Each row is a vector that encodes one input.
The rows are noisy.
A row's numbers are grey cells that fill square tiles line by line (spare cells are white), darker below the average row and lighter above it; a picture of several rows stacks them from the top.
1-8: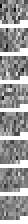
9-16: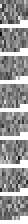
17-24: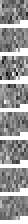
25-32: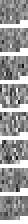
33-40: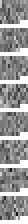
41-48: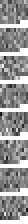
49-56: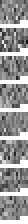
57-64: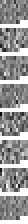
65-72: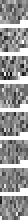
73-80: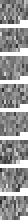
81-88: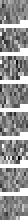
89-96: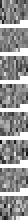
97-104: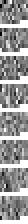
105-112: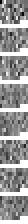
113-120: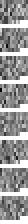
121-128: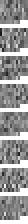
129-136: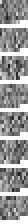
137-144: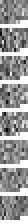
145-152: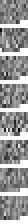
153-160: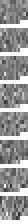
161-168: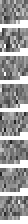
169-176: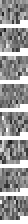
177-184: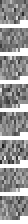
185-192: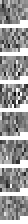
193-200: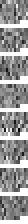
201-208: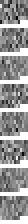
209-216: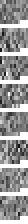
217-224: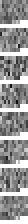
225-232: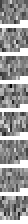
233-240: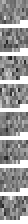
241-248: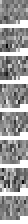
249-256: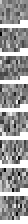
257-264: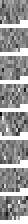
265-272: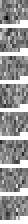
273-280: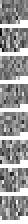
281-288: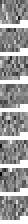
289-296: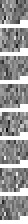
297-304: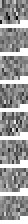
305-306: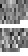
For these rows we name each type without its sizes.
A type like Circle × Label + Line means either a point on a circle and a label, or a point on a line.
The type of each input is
Circle + (Label + Line) × (Tree + Unit).
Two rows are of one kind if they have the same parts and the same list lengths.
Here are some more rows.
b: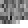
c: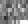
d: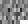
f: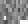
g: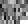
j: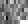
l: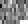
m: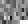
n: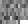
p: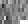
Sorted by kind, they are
b
c, n
d, j
f, m, p
g, l

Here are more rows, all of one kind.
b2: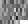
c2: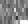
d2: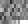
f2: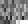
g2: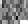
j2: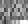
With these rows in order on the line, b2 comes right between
f2 and j2.
